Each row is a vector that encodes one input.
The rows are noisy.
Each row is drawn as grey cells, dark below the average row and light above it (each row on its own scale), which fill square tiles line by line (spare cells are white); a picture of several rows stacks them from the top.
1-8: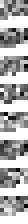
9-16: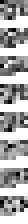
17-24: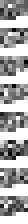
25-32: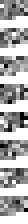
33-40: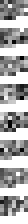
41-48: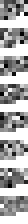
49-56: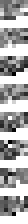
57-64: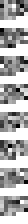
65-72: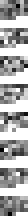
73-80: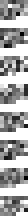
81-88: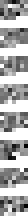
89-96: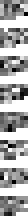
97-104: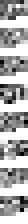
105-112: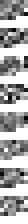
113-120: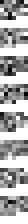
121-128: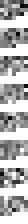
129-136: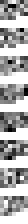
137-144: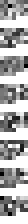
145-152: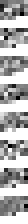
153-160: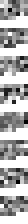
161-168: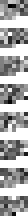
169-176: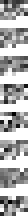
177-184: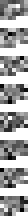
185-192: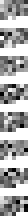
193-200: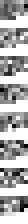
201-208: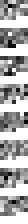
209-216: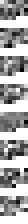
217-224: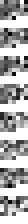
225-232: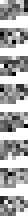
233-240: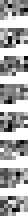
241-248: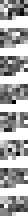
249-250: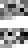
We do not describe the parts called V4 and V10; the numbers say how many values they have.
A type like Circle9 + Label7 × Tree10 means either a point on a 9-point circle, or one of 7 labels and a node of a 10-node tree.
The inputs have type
(Bool × Bool × Bool × Bool + V4) × Line9 + V10.
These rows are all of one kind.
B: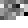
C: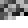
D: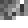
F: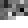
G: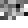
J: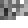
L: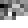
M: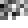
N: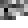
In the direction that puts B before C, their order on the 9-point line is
L, J, M, G, N, D, F, B, C.
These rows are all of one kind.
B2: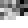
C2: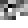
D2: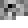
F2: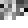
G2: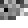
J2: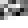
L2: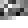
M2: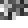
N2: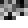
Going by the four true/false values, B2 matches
F2 and N2.
